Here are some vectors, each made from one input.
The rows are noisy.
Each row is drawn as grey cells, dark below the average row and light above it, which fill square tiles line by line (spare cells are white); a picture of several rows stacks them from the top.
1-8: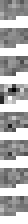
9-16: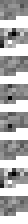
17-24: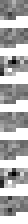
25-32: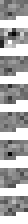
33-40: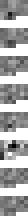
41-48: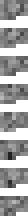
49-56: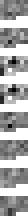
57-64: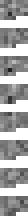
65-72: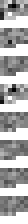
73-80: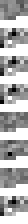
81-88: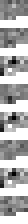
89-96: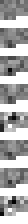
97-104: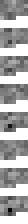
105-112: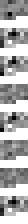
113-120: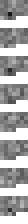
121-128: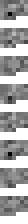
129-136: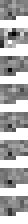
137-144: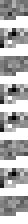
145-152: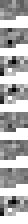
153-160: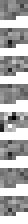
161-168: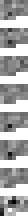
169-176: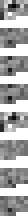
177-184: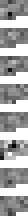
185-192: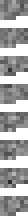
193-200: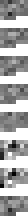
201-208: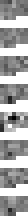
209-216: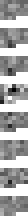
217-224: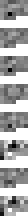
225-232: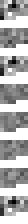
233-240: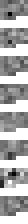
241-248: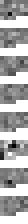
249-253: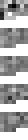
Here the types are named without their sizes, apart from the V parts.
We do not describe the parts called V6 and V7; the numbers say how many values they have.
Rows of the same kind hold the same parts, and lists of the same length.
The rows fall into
3 kinds.
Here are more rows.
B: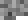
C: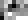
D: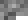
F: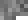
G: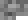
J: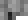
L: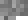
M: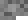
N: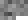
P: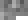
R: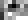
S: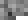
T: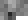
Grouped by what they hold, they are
B, G, J, L, N, P, T
C, R
D, F, M, S

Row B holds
a point on a circle, a true/false value, a value of V6 and a value of V7.
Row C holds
a point on a circle and a true/false value.
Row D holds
a point on a circle, a node of a tree, a true/false value and a value of V7.
